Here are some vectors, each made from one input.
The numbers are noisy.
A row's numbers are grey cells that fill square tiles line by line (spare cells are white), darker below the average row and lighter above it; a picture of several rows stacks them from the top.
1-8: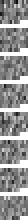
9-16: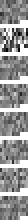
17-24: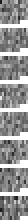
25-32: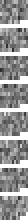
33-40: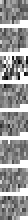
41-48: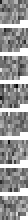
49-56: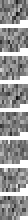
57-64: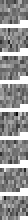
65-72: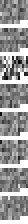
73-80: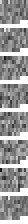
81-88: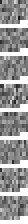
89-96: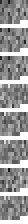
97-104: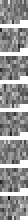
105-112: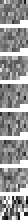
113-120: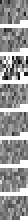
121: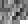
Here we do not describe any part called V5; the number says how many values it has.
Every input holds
a list of up to two items, each a true/false value and a value of V5.
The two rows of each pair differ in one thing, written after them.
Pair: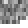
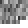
the value of V5 in item 2 of the list
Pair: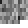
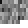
the true/false value in item 2 of the list
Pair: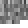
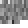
the value of V5 in item 2 of the list
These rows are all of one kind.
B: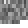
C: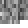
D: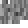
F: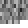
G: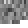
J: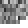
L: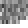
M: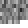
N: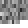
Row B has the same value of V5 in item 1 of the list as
D and G.
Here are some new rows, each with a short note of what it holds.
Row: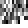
the empty list
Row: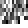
the empty list
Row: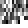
the empty list
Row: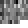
a list of one item
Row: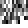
the empty list
